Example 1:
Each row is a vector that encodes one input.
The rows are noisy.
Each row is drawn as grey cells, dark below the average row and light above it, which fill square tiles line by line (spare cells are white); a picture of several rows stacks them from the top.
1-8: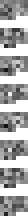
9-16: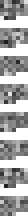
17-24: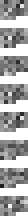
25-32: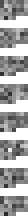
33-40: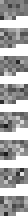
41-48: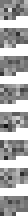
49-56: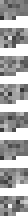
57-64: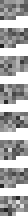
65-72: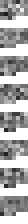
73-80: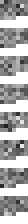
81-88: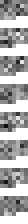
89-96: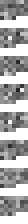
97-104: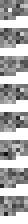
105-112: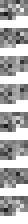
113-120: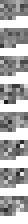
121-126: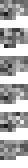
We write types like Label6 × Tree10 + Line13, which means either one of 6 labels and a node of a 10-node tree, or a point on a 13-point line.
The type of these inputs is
Line17.
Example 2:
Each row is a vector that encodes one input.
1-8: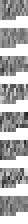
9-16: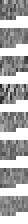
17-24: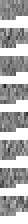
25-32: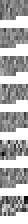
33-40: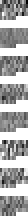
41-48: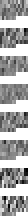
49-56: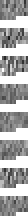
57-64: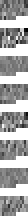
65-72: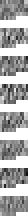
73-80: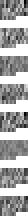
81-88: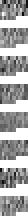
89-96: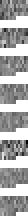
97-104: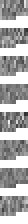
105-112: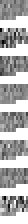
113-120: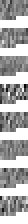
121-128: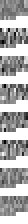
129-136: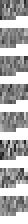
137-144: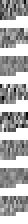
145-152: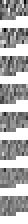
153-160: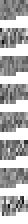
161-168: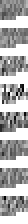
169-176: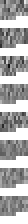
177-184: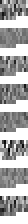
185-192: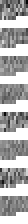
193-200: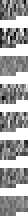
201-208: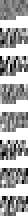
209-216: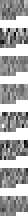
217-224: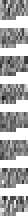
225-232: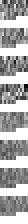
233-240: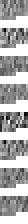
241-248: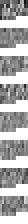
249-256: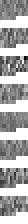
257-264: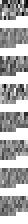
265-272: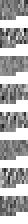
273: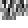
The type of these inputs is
Tree14.
